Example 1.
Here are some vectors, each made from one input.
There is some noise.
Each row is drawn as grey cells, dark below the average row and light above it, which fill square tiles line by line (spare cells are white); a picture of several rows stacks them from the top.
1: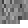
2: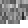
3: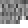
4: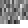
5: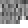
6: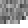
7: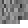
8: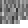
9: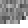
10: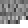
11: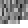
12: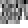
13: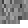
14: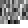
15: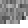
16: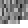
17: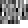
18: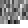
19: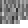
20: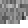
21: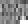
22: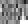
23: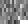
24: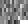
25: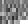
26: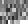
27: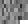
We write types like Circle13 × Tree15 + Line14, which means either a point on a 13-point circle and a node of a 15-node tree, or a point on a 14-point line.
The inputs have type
Circle5.
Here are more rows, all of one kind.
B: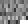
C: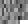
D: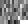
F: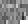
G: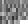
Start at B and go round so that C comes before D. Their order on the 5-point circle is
B, C, F, G, D.
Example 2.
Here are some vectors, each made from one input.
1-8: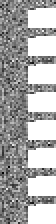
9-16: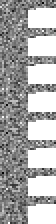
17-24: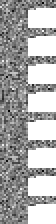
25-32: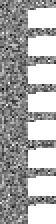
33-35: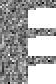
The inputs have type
Bool × Bool × Bool.
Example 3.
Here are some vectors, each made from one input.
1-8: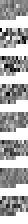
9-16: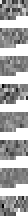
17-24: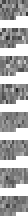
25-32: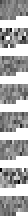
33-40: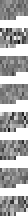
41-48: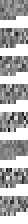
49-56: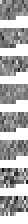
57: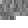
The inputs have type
Bool × Bool × Bool × Bool + Unit.
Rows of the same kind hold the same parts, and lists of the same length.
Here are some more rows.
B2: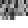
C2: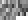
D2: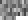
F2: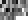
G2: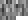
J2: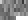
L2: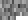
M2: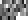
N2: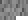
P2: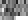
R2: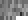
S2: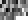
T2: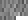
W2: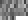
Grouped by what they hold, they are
B2, C2, D2, F2, J2, N2, P2, R2, S2, T2, W2
G2, L2, M2

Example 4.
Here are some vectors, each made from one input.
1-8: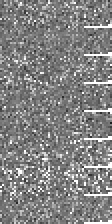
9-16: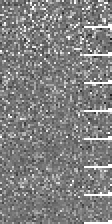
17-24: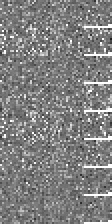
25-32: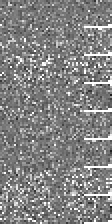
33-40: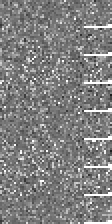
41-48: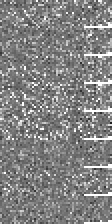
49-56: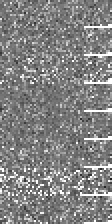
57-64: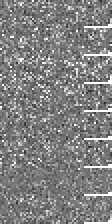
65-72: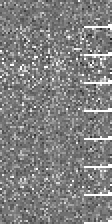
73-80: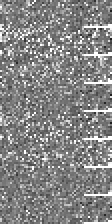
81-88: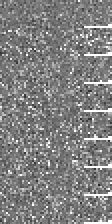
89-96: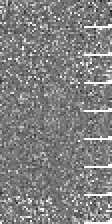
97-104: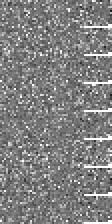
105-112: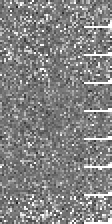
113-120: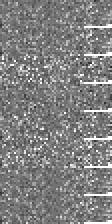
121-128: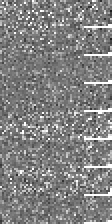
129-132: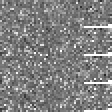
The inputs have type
Tree11.
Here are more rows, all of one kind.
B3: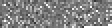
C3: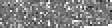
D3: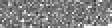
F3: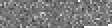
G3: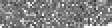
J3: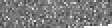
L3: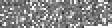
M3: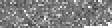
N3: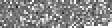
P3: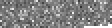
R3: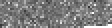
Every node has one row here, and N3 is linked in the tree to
J3.
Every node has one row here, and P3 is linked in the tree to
J3 and M3.
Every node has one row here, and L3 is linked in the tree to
J3.
